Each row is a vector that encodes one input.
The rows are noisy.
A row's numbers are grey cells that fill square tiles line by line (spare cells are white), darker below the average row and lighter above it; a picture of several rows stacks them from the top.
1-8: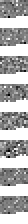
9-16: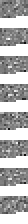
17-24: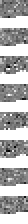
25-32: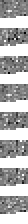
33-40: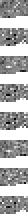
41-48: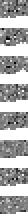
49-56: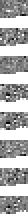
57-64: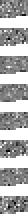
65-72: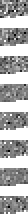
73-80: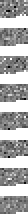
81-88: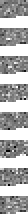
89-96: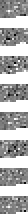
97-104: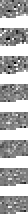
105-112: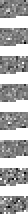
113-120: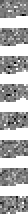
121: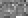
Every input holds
a point on each of three 5-point lines, together with either a point on a 4-point line, or a point on a 5-point line.
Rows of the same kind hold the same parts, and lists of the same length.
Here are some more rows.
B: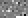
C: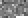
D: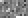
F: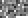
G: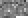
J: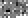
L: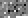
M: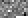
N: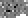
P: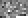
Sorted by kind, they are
B, C, D, G, M, P
F, J, L, N

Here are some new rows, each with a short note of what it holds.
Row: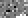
a point on each of four 5-point lines
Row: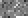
a point on a 4-point line and a point on each of three 5-point lines
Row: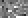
a point on a 4-point line and a point on each of three 5-point lines
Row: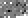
a point on each of four 5-point lines
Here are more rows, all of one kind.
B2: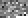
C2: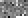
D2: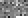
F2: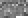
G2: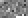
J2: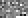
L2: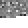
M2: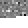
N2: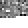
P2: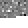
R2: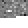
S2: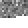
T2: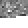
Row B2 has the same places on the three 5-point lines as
C2, G2 and M2.
